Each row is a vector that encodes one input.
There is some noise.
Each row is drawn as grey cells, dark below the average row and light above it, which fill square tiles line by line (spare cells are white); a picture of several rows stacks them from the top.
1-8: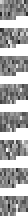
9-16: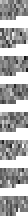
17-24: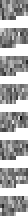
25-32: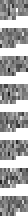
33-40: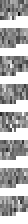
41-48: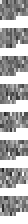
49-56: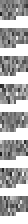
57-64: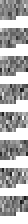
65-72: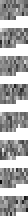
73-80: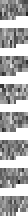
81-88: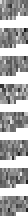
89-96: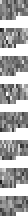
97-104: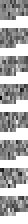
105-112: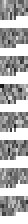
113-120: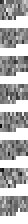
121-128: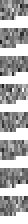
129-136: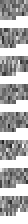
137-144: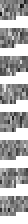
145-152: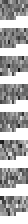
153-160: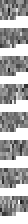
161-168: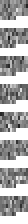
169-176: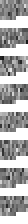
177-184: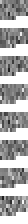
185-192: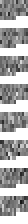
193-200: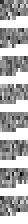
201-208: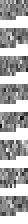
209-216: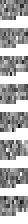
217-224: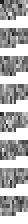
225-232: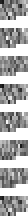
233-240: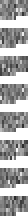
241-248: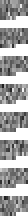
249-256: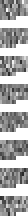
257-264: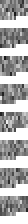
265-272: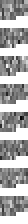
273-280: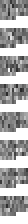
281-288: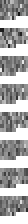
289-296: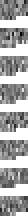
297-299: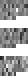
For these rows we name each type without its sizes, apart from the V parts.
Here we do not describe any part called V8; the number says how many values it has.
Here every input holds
a value of V8, together with a list of points on a line.
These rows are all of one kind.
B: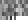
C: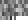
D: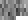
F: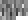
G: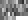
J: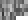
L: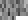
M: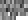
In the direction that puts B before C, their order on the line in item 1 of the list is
G, B, C, M, F, D, J, L.
